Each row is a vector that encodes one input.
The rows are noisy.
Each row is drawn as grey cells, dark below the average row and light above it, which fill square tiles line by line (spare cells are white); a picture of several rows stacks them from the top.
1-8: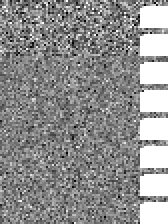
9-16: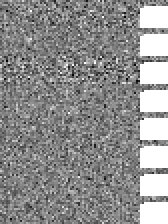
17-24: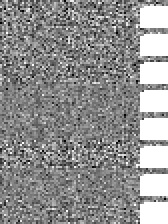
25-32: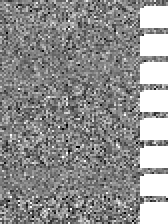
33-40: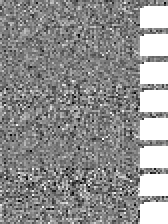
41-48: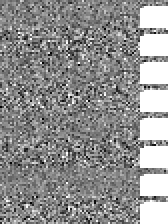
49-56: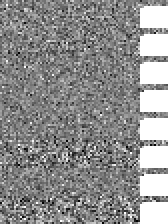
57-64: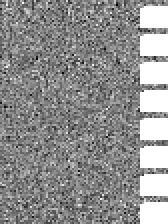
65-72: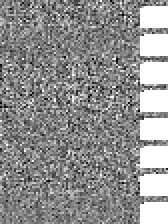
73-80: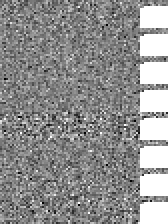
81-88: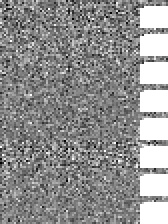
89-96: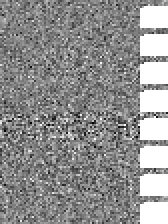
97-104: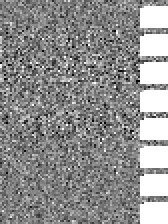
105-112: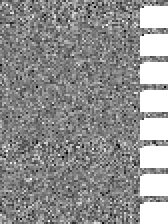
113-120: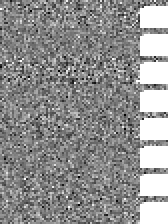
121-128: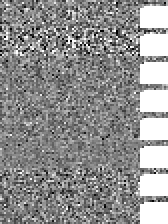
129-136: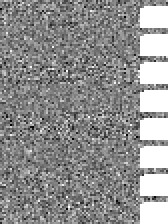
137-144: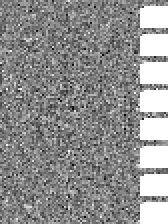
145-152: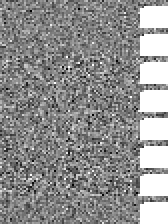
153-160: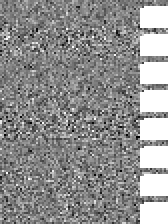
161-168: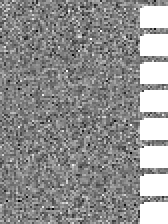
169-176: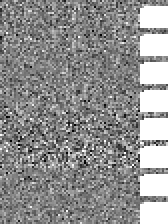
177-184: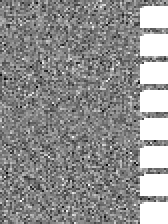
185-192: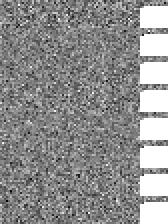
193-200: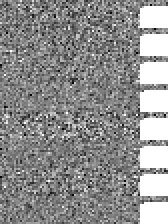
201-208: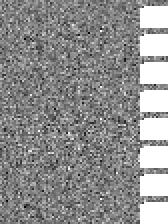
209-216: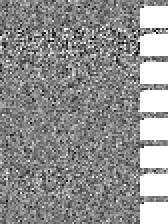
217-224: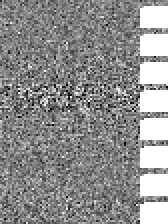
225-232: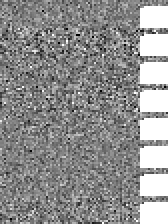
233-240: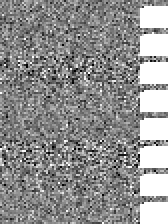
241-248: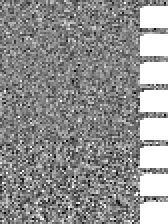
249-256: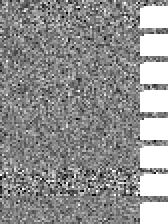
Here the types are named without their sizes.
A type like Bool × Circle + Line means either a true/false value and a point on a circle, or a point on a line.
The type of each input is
(Bool × Bool × Bool + Circle) × Circle.
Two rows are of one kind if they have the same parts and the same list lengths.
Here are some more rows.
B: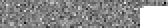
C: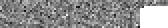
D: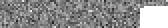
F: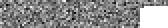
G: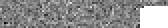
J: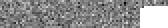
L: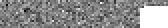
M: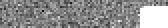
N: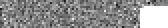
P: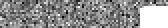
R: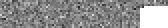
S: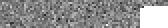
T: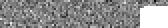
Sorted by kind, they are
B, D, M, N, P, T
C, F, G, J, L, R, S

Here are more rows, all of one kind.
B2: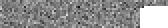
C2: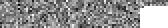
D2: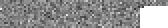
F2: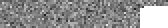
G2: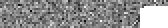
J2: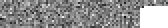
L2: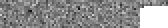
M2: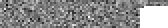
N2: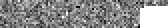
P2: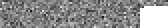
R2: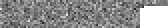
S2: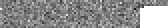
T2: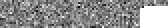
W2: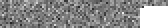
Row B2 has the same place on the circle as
D2, R2 and S2.
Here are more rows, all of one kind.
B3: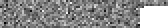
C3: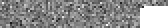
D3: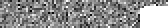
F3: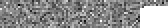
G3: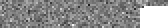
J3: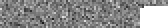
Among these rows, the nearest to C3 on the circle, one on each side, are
B3 and G3.
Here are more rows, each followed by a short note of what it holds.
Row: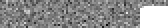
a point on each of two circles
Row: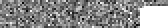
a point on each of two circles
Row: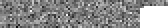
a point on each of two circles
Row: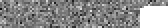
a point on each of two circles
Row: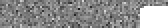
a point on each of two circles
